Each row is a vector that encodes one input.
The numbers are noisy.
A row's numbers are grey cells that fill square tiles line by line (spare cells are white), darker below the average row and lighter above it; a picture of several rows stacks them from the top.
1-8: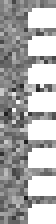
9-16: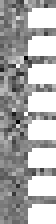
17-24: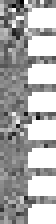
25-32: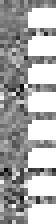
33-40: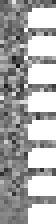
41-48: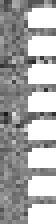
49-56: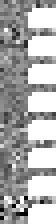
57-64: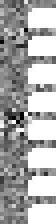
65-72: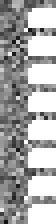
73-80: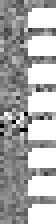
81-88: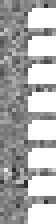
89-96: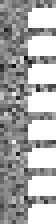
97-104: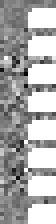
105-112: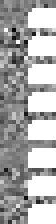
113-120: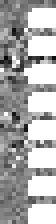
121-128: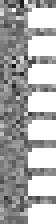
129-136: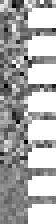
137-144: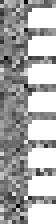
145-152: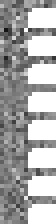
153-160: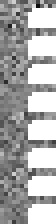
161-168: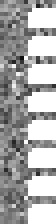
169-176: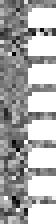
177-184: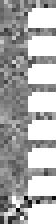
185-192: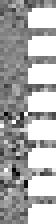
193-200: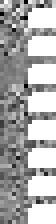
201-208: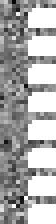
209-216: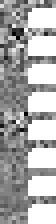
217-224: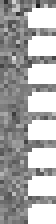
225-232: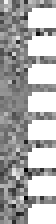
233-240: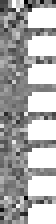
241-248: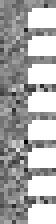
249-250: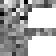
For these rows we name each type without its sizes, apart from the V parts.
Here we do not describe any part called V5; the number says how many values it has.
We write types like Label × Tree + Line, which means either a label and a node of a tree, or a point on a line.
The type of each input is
List((Label + Line) × V5).
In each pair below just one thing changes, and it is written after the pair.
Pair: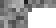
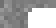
the value of V5 in item 2 of the list
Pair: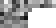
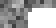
the value of V5 in item 1 of the list
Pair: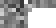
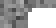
the value of V5 in item 2 of the list
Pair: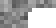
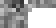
the place on the line in item 2 of the list
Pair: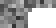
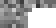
the value of V5 in item 1 of the list
